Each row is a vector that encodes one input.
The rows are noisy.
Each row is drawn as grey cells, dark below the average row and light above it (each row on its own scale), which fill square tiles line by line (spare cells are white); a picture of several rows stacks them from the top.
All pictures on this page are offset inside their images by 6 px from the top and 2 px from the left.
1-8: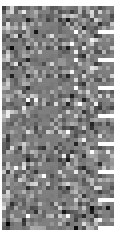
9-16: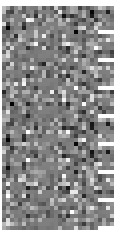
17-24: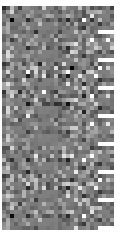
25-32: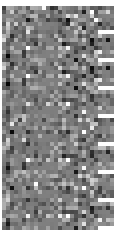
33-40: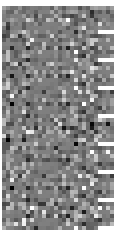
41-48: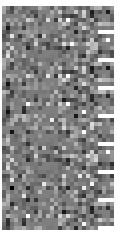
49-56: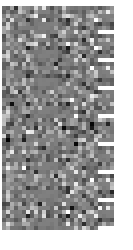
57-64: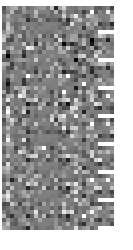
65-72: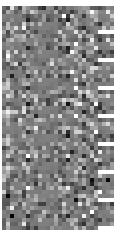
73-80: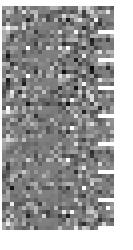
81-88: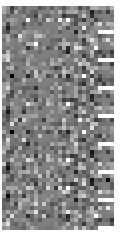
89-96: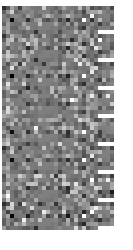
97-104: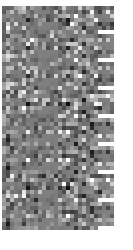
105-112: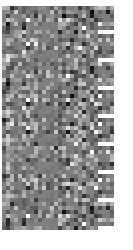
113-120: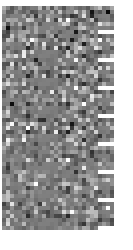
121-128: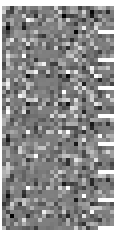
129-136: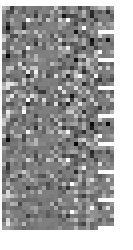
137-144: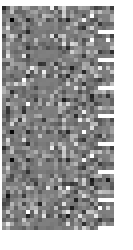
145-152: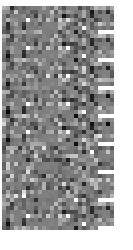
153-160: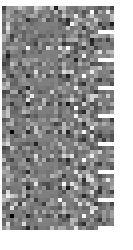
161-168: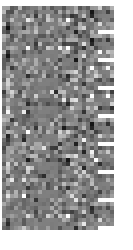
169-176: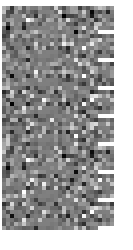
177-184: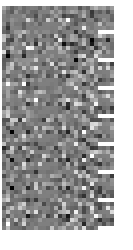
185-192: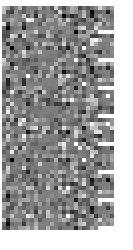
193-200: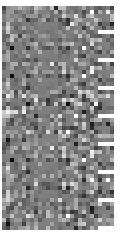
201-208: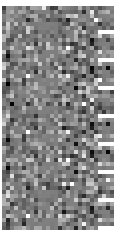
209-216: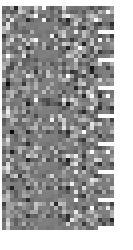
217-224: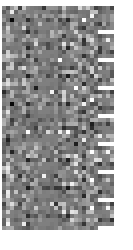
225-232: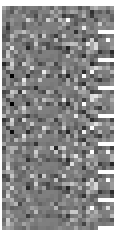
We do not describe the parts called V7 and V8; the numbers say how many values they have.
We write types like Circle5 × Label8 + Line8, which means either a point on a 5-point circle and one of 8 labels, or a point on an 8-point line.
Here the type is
Bool × V8 + (Line4 + Line9) × V7.
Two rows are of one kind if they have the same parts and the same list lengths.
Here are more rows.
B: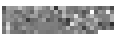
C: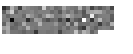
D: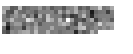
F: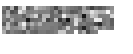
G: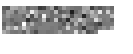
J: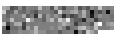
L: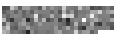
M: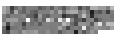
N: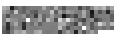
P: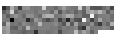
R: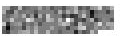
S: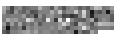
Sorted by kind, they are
B, F, G
C, L, P
D, J, M, N, R, S

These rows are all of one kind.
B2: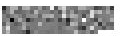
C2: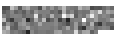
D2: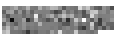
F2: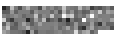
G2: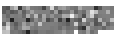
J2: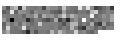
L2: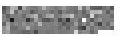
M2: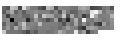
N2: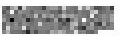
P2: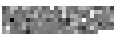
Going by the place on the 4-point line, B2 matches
F2 and G2.
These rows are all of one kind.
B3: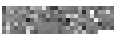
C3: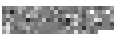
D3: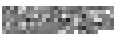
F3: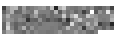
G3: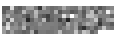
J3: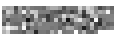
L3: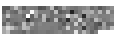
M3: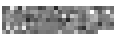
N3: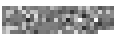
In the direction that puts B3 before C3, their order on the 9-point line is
L3, N3, J3, G3, M3, F3, B3, C3, D3.
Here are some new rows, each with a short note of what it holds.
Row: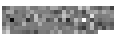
a point on a 4-point line and a value of V7
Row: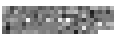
a true/false value and a value of V8
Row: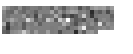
a true/false value and a value of V8
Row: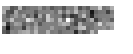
a true/false value and a value of V8
